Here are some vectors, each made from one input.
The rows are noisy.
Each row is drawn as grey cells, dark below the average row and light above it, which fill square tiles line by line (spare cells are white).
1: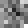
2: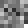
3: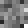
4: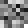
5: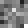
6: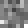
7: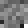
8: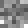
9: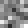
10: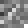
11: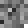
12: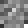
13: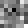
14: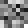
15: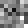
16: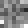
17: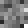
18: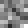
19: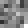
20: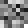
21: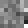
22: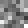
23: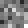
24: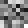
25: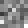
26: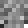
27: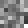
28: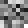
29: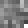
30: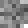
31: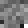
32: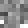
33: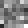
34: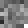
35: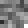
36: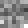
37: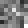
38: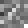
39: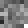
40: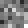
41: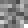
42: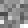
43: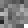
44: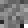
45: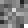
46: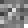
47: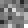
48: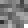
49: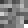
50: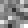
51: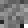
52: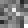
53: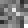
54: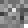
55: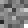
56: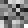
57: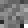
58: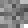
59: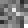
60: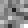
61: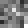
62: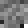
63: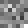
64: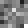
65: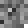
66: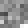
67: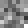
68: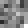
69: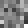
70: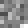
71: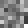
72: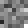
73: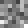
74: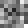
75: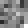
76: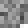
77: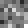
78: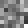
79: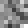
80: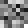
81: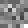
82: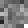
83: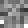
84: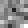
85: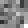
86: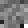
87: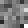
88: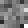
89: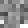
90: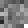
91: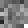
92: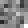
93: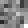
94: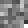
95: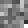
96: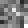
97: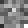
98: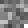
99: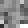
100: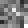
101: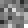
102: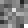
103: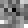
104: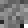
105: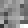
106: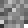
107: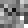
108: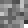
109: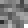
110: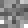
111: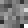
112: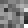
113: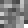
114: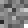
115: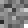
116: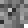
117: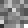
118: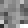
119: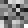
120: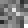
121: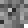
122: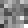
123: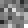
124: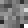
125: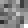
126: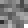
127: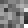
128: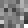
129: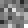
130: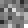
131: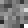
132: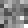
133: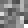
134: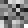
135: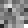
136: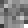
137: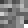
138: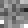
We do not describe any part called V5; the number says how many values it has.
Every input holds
a list of up to two items, each a true/false value and a value of V5.
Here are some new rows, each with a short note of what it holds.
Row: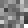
a list of two items
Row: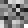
the empty list
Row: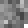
a list of two items
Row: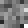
a list of one item
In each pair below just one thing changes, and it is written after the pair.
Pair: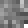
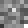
the true/false value in item 1 of the list
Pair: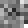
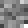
the true/false value in item 1 of the list
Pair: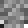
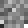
the value of V5 in item 2 of the list
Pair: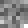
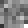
the true/false value in item 2 of the list
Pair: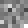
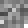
the value of V5 in item 1 of the list
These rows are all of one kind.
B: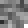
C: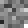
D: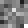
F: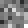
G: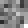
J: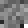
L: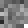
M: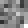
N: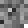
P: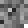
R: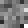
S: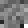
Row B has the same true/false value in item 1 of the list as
D, F, G and M.
